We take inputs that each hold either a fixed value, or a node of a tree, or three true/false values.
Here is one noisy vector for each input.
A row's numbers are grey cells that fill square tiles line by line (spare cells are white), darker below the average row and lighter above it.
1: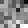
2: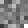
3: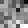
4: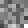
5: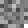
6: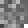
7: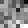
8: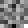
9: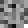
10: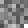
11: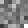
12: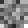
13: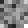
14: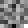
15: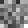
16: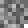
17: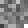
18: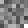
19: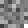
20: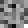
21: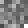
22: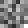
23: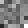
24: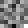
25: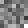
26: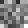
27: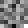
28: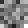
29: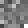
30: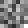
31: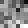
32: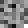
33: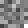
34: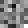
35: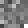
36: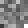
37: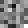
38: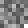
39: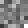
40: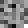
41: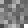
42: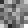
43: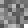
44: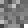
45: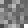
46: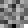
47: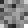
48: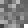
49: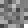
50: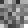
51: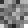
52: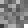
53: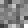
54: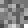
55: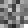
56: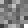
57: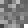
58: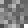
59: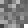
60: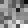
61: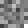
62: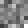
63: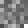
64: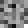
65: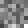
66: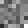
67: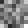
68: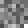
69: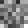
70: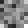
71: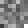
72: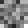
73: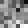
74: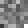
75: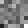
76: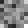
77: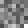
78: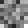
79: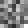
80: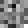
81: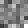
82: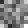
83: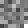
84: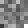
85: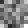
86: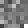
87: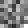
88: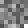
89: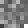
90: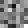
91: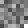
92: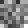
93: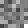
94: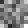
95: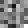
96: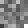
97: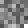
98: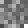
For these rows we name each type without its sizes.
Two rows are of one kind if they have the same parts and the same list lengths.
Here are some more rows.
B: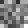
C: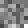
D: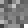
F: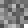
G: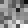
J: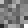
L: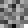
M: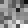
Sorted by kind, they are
B, L
C, D, F, J
G, M

